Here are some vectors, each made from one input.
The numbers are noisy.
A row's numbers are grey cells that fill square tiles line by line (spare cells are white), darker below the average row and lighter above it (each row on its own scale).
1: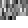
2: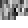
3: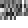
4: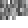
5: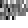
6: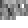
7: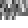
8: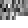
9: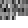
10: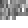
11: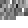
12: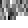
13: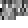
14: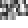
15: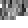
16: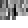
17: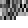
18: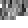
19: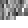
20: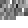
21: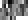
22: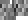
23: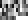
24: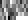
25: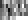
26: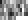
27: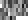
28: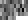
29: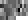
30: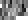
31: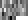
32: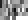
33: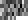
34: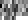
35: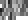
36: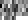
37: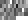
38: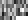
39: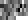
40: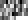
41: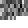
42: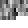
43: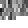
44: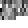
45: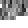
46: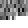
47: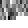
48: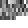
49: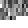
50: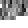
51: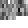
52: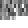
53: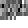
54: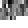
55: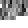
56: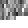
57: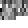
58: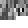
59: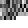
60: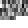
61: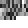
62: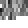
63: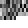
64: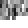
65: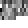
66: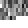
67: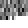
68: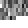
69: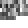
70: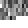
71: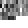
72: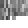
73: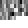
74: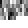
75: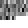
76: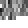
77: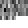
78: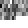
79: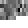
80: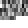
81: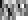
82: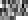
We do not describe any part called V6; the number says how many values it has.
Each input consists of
a value of V6, together with a list of up to two points on a 5-point line.
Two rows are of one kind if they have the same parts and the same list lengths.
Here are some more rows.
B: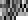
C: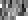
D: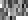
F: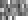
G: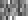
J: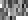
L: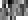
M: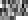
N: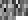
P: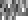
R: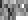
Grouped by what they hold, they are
B, N
C, D, J, L, M
F, G, P, R

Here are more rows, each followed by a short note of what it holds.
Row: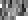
a value of V6, together with the empty list
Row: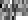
a value of V6, together with a list of two items
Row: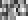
a value of V6, together with a list of two items
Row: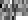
a value of V6, together with a list of two items
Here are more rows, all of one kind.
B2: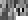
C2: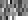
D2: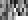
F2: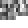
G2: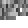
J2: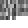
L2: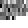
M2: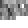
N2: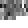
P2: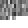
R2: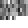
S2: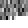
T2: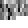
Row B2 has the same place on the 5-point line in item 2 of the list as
L2 and T2.
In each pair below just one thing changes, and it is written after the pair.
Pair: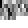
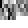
the place on the 5-point line in item 2 of the list
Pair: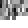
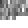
the place on the 5-point line in item 1 of the list
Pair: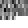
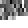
the value of V6
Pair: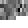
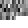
the value of V6
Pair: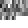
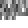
the place on the 5-point line in item 2 of the list
